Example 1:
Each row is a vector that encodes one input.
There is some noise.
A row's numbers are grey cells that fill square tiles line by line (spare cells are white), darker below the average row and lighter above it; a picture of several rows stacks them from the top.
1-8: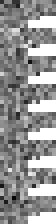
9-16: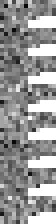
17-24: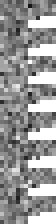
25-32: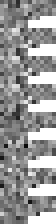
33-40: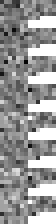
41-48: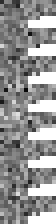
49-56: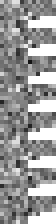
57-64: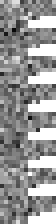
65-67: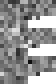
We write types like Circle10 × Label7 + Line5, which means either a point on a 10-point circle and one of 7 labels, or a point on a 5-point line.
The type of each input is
Bool × (Circle5 + Unit).
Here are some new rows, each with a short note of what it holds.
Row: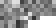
a true/false value
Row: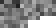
a point on a 5-point circle and a true/false value
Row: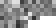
a true/false value
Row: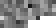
a true/false value
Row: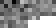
a point on a 5-point circle and a true/false value
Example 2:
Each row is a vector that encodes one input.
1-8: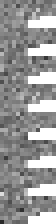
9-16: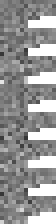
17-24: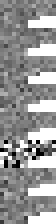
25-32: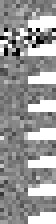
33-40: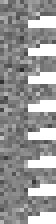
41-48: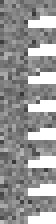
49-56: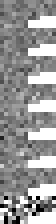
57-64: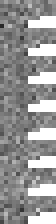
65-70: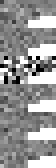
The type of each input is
Circle5 × Label7 + Unit.
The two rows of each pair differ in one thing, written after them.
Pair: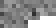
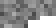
the label
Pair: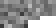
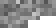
the label
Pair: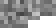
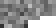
the label
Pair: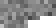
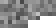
the place on the 5-point circle
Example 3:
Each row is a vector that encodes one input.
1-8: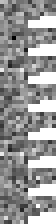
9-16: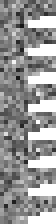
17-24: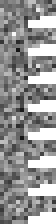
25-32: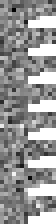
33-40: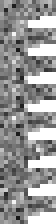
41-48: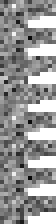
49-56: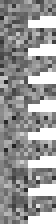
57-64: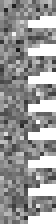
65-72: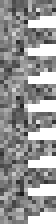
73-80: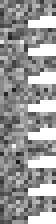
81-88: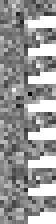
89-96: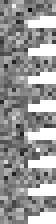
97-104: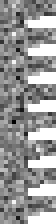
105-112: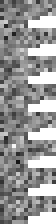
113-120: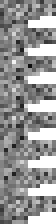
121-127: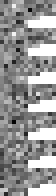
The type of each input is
Circle5 + Line11.
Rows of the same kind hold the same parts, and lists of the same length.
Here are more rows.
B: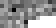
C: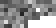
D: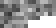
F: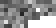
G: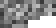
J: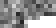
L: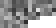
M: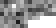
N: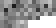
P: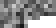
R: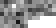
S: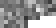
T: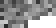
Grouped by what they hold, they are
B, C, D, F, G, L, N, S, T
J, M, P, R

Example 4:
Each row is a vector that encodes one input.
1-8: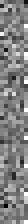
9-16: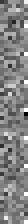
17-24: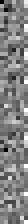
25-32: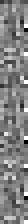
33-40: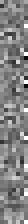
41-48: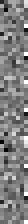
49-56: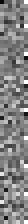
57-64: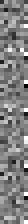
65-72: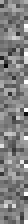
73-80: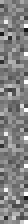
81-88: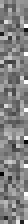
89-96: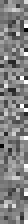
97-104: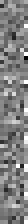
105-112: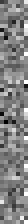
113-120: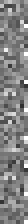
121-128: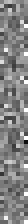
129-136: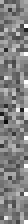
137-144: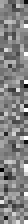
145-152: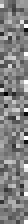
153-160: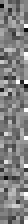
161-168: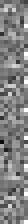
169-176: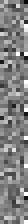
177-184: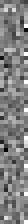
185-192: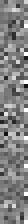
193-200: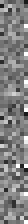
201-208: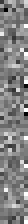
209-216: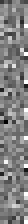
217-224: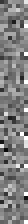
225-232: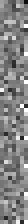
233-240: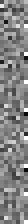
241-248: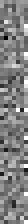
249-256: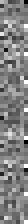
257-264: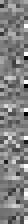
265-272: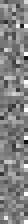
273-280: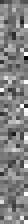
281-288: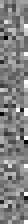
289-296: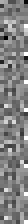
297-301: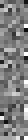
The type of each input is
Circle9 × Label5.
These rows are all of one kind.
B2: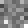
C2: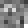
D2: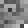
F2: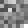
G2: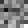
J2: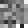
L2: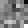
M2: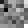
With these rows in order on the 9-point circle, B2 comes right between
D2 and L2.
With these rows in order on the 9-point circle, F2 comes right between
G2 and L2.
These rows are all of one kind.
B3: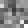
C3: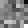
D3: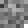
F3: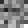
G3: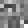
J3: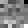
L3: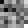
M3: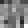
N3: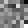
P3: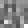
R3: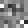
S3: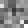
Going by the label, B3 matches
R3 and S3.
